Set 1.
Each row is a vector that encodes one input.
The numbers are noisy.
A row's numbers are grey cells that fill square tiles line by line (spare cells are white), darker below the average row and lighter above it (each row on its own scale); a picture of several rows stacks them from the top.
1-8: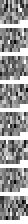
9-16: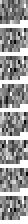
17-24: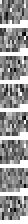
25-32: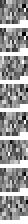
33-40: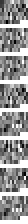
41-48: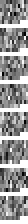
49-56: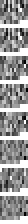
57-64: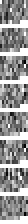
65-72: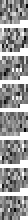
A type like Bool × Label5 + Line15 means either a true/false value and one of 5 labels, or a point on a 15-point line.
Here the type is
Tree13.
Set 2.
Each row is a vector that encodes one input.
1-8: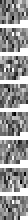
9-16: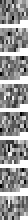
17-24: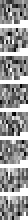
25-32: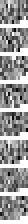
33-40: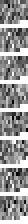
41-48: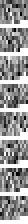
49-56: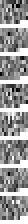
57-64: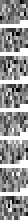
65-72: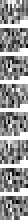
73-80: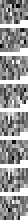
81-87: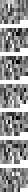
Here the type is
Label5.
